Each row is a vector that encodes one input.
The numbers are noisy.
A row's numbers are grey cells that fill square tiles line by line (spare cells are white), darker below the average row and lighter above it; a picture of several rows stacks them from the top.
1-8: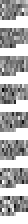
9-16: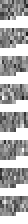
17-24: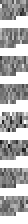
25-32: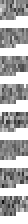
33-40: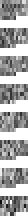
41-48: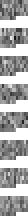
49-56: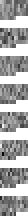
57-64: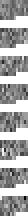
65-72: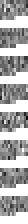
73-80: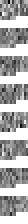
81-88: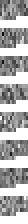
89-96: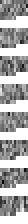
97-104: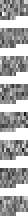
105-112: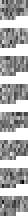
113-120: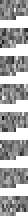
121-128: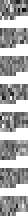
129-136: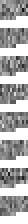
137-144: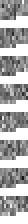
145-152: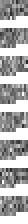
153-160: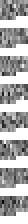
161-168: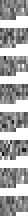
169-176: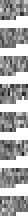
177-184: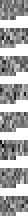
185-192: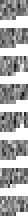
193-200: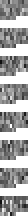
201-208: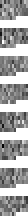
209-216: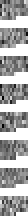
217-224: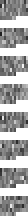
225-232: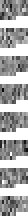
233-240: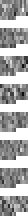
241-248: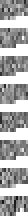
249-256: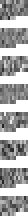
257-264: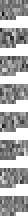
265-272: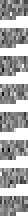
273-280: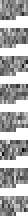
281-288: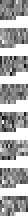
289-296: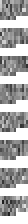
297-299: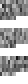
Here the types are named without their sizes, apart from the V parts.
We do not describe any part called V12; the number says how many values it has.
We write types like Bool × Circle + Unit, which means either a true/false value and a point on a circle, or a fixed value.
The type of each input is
Line × (Line + V12) × V12.
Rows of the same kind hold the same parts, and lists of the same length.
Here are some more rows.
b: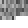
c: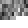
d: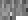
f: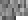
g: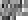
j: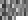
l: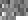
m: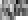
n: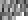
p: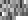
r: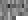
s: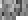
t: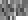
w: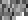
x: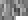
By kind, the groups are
b, c, j, m, n, s, t, w
d, f, g, l, p, r, x

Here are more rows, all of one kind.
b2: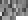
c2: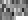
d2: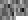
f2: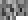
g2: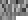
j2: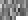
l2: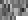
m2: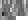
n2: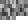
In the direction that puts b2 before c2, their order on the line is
l2, m2, g2, b2, j2, c2, d2, f2, n2.
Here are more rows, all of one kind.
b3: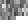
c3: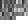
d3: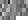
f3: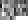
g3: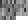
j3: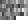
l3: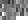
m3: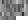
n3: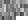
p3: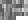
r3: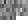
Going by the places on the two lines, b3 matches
c3 and p3.
